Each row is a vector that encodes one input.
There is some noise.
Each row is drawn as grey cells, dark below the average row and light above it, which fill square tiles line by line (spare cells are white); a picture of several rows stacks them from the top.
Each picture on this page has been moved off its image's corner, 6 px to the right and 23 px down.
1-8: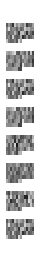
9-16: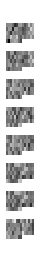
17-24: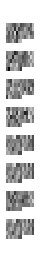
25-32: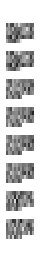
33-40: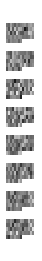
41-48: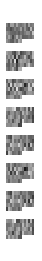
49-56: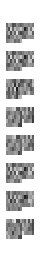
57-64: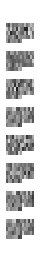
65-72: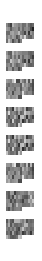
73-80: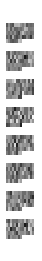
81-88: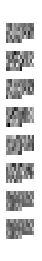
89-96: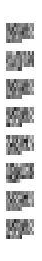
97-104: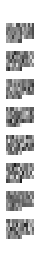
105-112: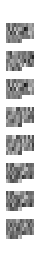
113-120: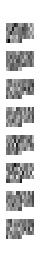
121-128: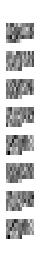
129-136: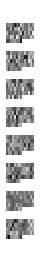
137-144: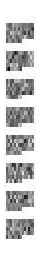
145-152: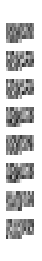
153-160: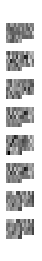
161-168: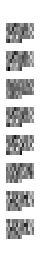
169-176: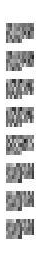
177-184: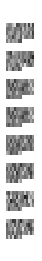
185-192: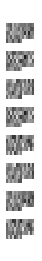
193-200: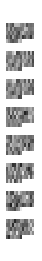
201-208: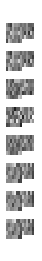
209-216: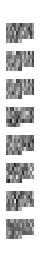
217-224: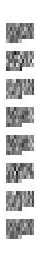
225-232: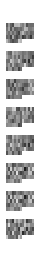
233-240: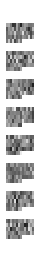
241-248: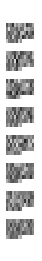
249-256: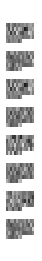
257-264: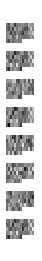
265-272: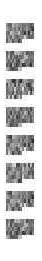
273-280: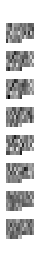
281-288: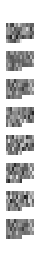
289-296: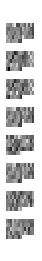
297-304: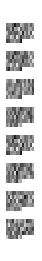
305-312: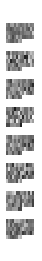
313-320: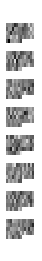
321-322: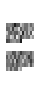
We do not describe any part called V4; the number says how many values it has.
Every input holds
either a node of a 15-node tree, or a true/false value and a value of V4.
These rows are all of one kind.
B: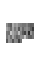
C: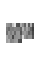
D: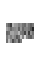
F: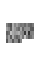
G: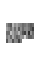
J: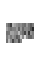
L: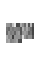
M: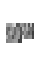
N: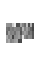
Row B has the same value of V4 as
G and M.
